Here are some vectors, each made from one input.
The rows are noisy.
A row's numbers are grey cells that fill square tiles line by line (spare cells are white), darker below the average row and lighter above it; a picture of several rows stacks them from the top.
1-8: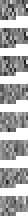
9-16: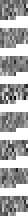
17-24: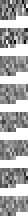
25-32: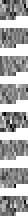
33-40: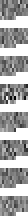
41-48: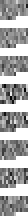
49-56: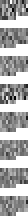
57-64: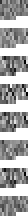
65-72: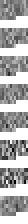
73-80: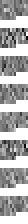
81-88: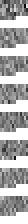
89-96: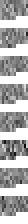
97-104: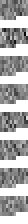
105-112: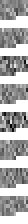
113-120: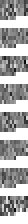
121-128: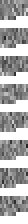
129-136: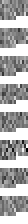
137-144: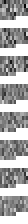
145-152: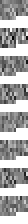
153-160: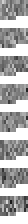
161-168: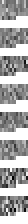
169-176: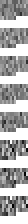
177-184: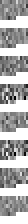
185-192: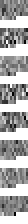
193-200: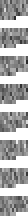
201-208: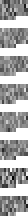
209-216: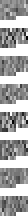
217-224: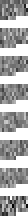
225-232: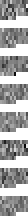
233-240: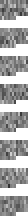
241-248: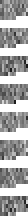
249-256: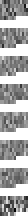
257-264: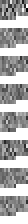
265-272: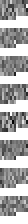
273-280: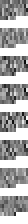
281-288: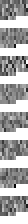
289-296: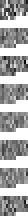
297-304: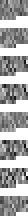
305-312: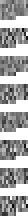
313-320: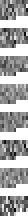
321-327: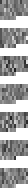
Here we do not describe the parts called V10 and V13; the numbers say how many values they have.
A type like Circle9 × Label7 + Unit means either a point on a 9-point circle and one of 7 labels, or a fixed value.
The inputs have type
Tree11 + Tree12 × V10 × V13.
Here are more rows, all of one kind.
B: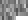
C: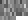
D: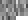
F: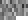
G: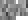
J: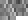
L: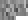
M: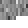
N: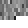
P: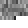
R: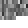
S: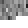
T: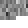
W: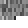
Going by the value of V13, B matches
C, D and M.
